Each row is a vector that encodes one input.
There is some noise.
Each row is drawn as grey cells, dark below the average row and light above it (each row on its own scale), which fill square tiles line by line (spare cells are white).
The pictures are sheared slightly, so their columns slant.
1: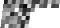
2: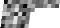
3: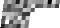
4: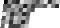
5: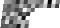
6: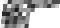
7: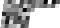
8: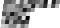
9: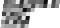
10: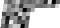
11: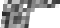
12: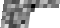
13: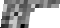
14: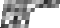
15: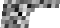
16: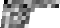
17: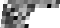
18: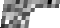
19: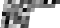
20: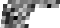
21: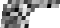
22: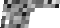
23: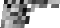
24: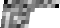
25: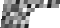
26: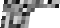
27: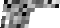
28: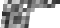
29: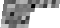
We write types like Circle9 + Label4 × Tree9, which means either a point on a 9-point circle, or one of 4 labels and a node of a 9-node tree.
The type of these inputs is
Tree7.
